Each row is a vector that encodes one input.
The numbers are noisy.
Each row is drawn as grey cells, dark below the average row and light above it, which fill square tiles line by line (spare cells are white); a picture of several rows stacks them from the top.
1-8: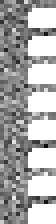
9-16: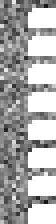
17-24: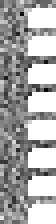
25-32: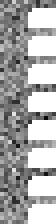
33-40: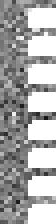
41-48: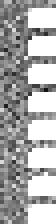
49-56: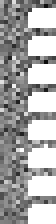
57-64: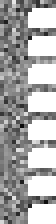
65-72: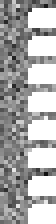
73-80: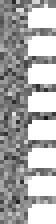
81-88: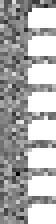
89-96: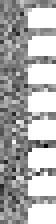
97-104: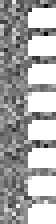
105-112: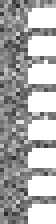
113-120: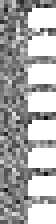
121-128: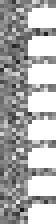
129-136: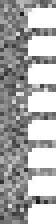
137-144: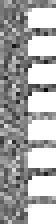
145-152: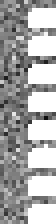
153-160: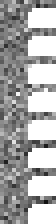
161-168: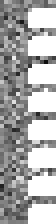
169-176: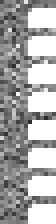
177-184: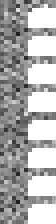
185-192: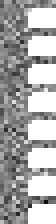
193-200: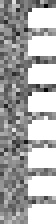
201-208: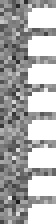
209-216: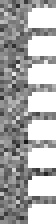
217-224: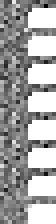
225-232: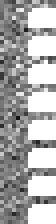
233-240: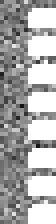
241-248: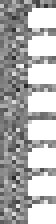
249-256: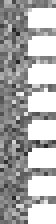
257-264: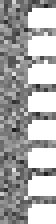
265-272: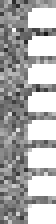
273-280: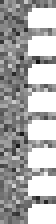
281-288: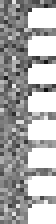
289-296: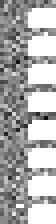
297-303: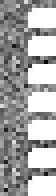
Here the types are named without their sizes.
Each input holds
a point on a line.
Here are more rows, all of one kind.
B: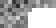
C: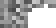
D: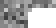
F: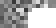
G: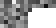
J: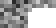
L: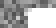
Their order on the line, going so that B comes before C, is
G, D, L, B, J, C, F.
